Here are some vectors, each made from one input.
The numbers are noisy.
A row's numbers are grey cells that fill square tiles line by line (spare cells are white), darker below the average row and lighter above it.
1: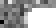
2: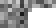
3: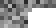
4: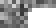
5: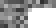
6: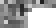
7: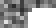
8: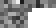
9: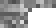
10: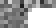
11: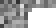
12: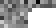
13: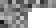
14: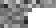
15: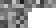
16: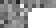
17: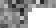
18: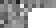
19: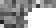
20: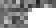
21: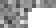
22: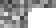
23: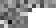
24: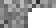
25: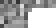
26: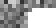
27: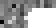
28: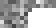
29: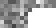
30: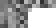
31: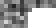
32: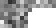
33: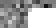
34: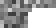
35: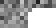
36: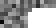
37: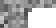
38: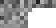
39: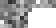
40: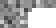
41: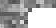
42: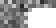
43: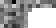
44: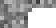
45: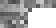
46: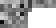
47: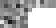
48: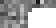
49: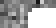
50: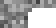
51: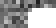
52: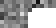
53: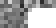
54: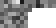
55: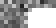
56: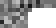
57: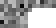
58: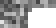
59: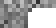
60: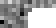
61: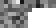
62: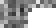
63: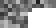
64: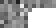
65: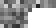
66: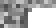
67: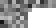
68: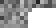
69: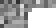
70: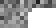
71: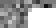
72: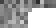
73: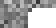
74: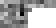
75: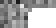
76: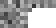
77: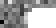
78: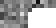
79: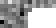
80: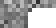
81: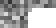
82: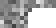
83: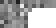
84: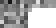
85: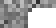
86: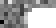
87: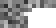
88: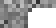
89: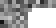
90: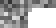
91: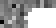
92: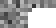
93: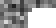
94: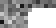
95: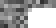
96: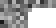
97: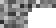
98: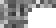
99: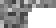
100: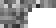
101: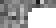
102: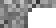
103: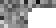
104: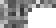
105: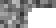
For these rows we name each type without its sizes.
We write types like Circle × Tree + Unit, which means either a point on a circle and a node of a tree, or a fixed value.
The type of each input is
Label × (Label + Line).
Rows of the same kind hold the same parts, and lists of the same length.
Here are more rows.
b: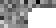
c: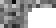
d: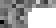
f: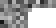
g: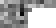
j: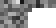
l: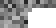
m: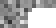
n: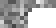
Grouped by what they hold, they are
b, l, m, n
c, d, f, g, j

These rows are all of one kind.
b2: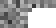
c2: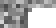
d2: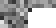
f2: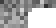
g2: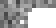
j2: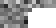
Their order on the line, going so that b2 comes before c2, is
j2, d2, b2, g2, f2, c2.
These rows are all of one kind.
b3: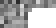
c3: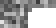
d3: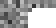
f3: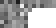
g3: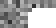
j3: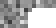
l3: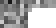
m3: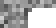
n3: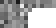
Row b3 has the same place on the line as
j3 and m3.
